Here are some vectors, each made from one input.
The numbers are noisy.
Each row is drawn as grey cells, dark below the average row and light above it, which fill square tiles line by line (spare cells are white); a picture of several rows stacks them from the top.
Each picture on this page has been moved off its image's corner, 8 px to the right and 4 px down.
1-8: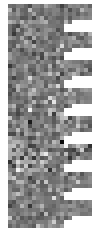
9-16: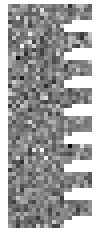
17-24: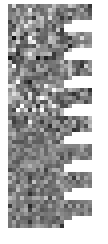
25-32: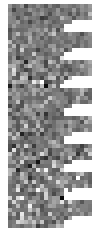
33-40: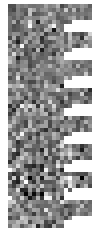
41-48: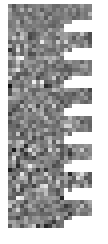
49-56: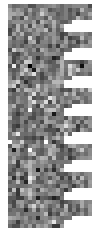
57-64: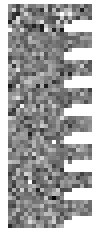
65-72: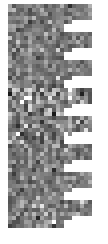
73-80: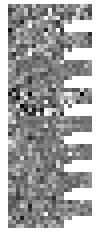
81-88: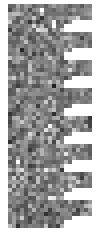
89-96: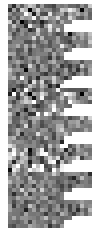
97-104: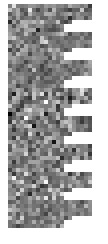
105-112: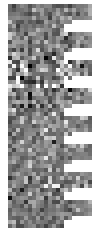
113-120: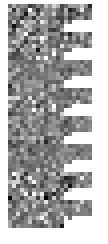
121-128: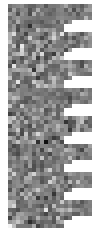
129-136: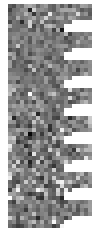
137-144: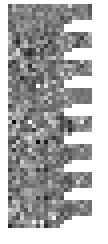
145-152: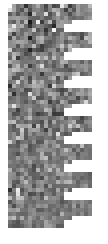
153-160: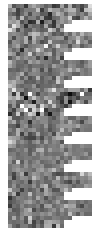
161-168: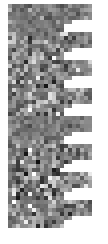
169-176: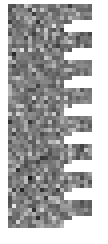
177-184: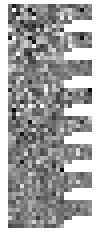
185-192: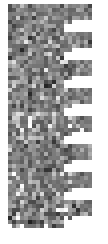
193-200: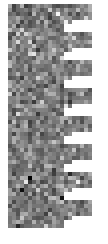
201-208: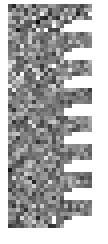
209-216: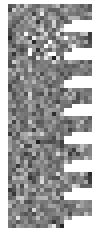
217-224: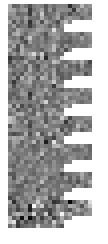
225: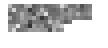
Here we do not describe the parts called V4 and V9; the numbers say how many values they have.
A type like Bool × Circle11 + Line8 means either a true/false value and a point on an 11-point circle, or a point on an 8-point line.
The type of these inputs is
Label8 × (Label8 × V4 × V9 + Unit).
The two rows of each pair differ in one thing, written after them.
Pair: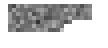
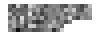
one of the two labels
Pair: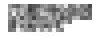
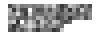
the value of V4
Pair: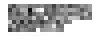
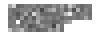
the value of V9
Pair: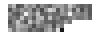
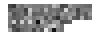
the value of V4
